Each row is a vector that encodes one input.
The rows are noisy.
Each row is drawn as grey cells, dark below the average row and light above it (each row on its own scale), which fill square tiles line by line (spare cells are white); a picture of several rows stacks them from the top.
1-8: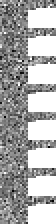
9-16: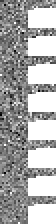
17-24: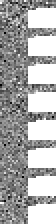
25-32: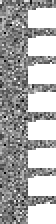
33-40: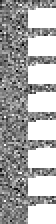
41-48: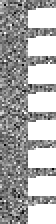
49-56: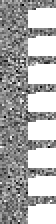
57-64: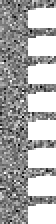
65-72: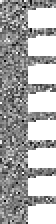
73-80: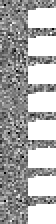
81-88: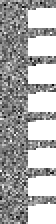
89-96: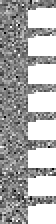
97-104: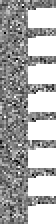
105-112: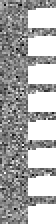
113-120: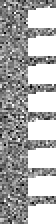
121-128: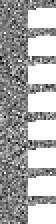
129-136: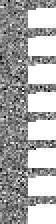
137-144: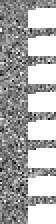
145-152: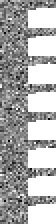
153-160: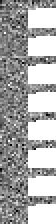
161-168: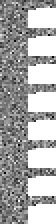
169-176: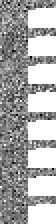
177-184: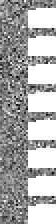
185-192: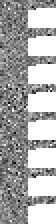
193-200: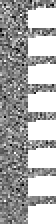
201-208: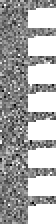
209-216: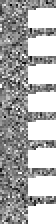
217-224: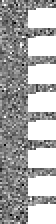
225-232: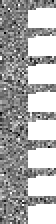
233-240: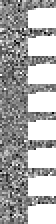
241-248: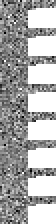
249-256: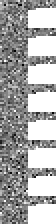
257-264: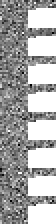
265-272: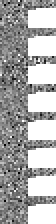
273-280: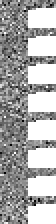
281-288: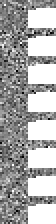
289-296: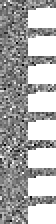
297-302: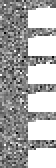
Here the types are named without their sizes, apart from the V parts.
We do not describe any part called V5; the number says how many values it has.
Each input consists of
a list of items, each either a point on a line, or a true/false value and a value of V5.
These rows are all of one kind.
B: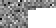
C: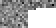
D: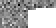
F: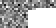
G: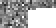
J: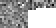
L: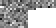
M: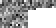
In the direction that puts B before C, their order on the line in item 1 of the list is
L, B, D, F, J, C, M, G.
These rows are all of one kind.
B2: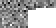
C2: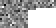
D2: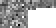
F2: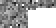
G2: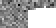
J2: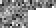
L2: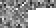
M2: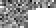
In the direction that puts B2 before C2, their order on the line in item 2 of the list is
F2, M2, G2, J2, D2, B2, C2, L2.
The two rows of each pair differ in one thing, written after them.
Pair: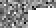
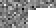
the true/false value in item 1 of the list
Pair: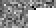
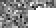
the place on the line in item 2 of the list
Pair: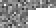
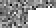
the true/false value in item 1 of the list
